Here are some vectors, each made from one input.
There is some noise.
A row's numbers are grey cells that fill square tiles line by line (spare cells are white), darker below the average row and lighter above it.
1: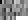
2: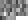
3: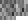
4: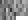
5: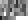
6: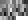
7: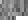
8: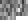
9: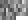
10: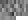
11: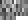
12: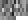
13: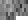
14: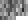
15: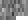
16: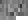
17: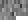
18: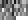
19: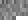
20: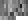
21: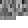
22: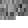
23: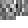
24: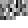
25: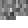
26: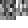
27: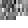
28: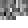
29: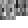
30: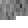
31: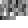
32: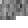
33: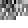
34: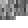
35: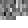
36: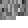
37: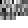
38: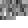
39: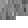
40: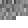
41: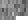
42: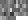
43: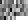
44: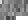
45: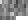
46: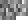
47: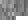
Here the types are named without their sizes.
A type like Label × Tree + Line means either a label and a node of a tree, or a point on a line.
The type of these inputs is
List(Line).
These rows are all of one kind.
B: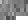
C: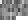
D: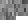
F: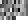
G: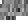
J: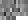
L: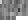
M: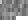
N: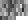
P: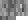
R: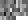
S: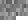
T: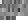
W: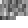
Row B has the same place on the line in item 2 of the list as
D, J and S.
